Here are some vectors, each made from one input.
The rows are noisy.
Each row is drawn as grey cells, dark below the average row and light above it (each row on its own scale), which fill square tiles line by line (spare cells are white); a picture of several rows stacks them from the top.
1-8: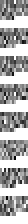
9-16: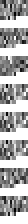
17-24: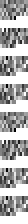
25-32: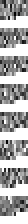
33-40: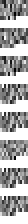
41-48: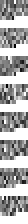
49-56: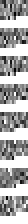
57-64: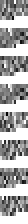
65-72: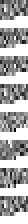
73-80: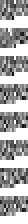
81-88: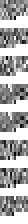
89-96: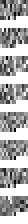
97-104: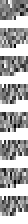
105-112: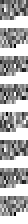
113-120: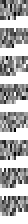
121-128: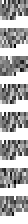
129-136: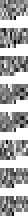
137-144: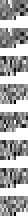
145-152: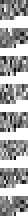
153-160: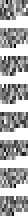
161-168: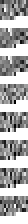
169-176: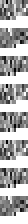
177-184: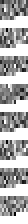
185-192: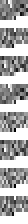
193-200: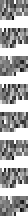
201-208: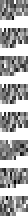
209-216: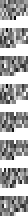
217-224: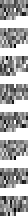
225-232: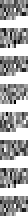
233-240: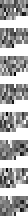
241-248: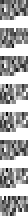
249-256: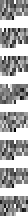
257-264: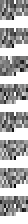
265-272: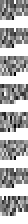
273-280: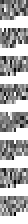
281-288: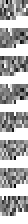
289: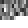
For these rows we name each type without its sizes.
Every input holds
a label.
